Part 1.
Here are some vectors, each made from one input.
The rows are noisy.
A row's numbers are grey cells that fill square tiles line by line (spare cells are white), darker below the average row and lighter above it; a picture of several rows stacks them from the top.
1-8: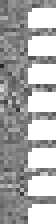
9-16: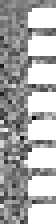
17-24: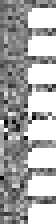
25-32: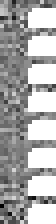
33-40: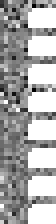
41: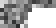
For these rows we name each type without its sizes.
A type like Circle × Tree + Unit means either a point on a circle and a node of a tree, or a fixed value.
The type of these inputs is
Bool × Bool × Bool + Unit.
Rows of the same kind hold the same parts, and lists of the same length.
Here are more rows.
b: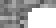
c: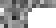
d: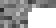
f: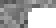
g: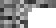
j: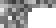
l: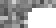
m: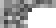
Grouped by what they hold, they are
b, d, f, g, l
c, j, m

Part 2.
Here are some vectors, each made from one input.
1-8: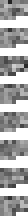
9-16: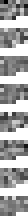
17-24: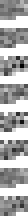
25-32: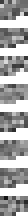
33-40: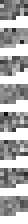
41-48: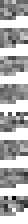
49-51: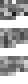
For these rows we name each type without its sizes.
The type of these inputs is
Line.
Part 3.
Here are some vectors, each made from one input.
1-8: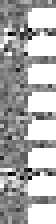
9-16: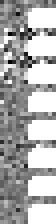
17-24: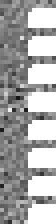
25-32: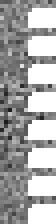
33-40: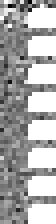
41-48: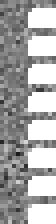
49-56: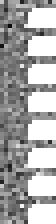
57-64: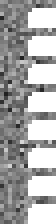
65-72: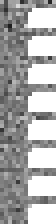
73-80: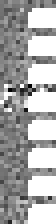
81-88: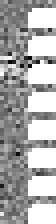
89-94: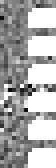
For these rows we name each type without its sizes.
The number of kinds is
2.
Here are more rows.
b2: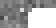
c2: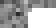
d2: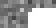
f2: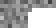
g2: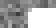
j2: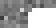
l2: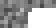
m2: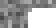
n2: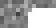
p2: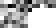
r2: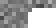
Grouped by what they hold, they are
b2, c2, d2, f2, g2, j2, l2, m2, n2, r2
p2

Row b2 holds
a point on a circle.
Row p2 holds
a fixed value.
